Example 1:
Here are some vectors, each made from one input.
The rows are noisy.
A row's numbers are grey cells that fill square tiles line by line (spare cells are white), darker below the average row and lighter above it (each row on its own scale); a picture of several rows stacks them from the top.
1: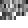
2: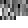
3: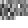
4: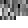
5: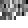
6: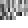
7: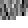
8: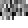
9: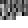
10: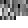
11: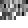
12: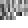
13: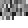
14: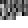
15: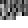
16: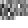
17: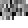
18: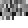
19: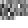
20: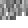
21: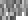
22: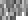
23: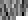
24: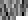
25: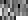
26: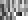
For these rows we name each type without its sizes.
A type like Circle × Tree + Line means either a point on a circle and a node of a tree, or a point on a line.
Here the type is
Bool × Bool × Bool.
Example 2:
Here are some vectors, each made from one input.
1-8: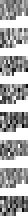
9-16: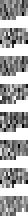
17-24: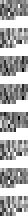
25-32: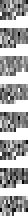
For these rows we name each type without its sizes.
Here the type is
Bool × Bool × Bool.
